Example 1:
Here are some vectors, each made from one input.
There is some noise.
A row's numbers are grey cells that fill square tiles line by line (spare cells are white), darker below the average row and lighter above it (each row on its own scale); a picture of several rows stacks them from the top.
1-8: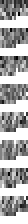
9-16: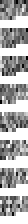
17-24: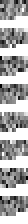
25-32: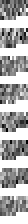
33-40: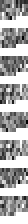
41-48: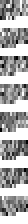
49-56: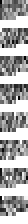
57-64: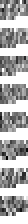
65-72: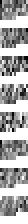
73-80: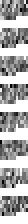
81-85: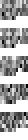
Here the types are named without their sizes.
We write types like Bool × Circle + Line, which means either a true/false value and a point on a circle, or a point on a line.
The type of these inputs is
Label.
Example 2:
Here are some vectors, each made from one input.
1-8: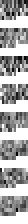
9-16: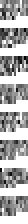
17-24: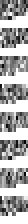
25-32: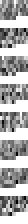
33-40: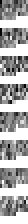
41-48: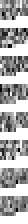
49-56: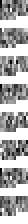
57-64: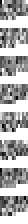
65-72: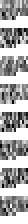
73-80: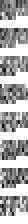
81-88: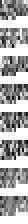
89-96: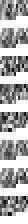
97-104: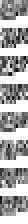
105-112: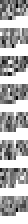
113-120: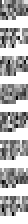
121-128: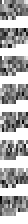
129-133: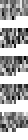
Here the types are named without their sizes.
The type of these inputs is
Label.
